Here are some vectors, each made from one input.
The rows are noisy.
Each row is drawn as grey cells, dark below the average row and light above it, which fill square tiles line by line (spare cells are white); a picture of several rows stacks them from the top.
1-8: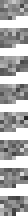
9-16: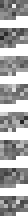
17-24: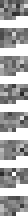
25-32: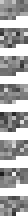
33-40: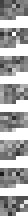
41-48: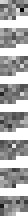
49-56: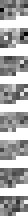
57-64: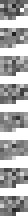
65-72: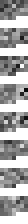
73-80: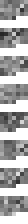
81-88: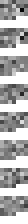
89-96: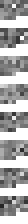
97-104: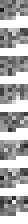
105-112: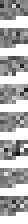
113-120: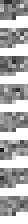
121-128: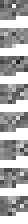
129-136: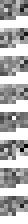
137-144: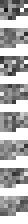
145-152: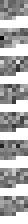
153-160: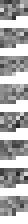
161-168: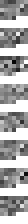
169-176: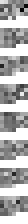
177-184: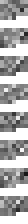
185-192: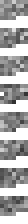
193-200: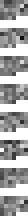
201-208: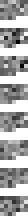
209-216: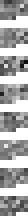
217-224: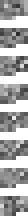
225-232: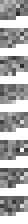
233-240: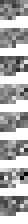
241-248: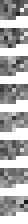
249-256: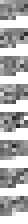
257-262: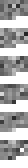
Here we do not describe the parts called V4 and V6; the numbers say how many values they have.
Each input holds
a point on a 9-point line and a value of V6, together with either a point on a 5-point circle and a true/false value, or a value of V4.
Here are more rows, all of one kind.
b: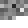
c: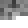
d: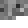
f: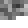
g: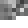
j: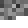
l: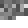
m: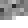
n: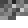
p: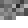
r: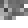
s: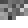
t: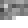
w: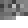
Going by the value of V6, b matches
c, l, n and w.
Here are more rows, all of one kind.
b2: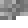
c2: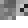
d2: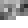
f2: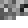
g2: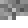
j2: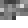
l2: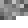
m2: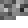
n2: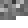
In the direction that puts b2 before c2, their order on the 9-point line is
d2, l2, b2, g2, f2, c2, j2, m2, n2.
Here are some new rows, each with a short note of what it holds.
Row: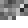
a point on a 9-point line, a value of V4 and a value of V6
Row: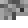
a point on a 9-point line, a value of V4 and a value of V6
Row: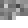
a point on a 5-point circle, a point on a 9-point line, a true/false value and a value of V6
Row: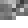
a point on a 5-point circle, a point on a 9-point line, a true/false value and a value of V6
